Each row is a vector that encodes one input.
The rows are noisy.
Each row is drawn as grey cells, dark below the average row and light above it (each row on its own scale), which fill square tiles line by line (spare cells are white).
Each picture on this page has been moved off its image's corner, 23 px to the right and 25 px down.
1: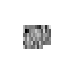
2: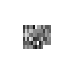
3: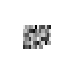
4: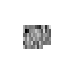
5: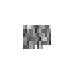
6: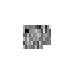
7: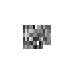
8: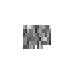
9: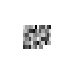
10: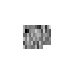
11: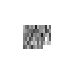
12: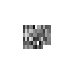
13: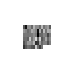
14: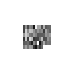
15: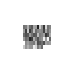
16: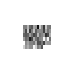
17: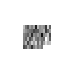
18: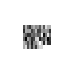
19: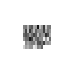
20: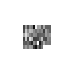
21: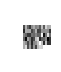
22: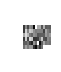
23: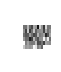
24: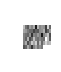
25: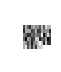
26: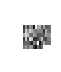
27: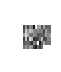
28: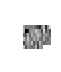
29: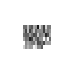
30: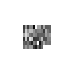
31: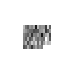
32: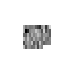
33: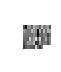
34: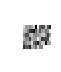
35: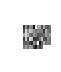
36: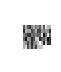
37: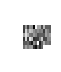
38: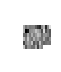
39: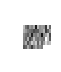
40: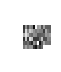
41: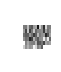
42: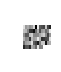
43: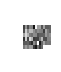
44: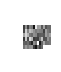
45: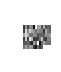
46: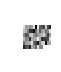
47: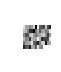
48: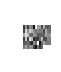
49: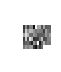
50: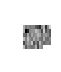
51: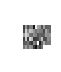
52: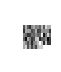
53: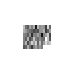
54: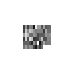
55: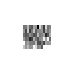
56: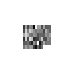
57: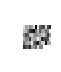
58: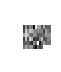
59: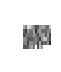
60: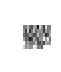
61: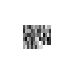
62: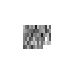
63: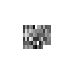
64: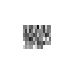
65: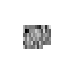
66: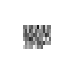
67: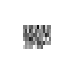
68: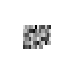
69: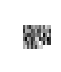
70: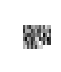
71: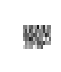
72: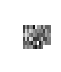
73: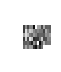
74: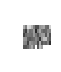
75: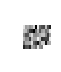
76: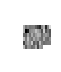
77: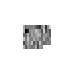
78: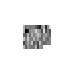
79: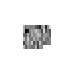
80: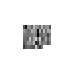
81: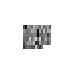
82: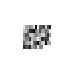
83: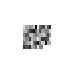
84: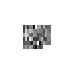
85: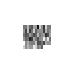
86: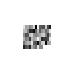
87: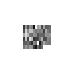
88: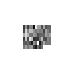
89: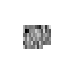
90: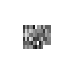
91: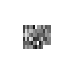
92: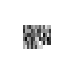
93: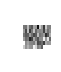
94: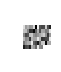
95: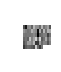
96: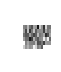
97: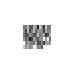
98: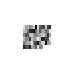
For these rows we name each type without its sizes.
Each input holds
a label.
